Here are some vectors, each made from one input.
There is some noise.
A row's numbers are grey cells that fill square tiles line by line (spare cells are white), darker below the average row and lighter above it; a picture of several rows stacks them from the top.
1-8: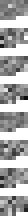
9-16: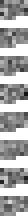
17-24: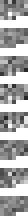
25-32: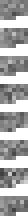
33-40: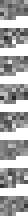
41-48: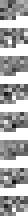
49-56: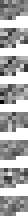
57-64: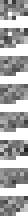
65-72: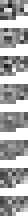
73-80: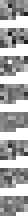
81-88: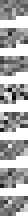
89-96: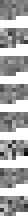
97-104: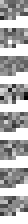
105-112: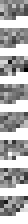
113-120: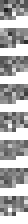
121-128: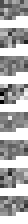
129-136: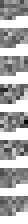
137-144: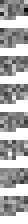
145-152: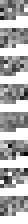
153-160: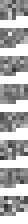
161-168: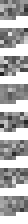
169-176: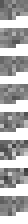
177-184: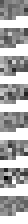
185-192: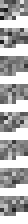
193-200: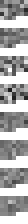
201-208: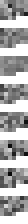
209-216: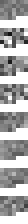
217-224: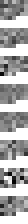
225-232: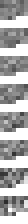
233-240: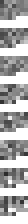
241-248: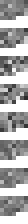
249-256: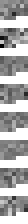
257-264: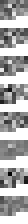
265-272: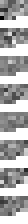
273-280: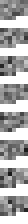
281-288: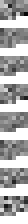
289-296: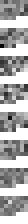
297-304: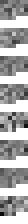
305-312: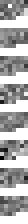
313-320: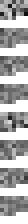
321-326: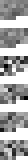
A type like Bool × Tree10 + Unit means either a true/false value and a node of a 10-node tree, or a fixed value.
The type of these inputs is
Line8 + List2(Line7).
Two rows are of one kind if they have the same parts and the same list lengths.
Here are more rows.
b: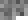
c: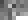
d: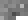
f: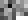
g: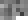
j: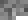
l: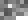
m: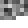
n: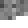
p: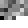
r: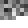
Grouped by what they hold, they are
b, g
c, j, n, r
d, l, m
f, p

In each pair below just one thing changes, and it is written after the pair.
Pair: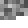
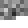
the place on the 7-point line in item 1 of the list
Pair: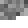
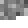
the place on the 7-point line in item 1 of the list
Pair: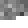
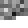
the place on the 7-point line in item 2 of the list
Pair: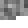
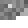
the place on the 7-point line in item 1 of the list
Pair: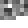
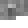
the place on the 7-point line in item 1 of the list
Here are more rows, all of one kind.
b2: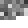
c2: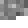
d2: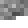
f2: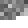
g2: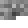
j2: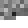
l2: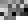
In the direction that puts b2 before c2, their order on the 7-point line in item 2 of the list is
j2, b2, f2, d2, l2, c2, g2.
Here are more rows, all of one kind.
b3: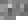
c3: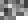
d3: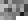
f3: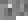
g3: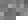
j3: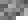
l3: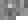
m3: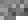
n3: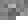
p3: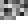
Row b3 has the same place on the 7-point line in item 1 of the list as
f3 and l3.
